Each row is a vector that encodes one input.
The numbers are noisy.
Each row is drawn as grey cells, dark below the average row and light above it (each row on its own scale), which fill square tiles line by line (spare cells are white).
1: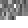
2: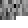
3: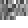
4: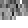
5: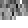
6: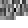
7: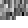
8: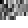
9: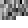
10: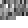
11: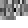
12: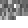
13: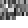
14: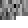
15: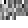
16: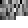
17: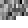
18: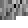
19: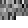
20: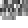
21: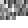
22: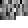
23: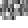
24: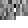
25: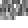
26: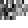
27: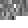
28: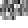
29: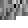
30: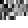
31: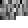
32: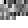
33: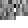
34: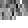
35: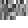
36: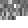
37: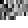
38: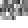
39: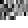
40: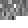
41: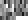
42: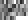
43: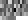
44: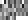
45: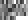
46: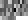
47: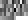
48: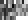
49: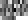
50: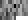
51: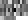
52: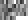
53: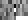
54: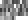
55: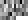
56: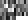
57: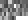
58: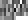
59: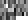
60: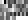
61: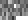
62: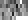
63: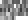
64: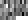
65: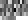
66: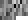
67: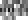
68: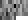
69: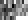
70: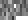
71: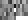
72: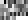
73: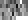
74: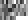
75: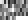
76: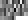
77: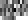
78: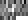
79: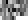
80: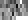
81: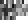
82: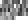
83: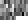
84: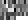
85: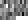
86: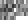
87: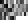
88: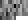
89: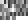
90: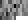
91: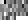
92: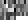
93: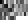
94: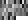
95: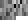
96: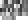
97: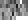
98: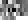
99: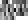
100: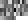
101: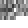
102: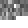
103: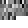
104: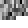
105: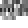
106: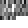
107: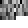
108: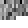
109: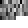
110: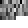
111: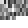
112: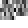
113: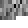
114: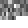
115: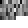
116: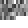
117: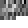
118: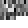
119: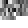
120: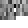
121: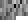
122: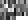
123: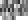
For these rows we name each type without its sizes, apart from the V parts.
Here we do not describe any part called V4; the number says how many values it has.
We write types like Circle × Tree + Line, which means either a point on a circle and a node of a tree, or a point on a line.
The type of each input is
List(Bool × V4).
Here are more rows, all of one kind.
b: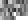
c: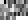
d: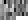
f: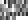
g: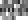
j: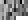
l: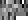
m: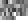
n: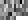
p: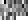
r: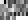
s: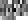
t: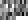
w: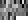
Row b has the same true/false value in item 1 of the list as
g, m and s.
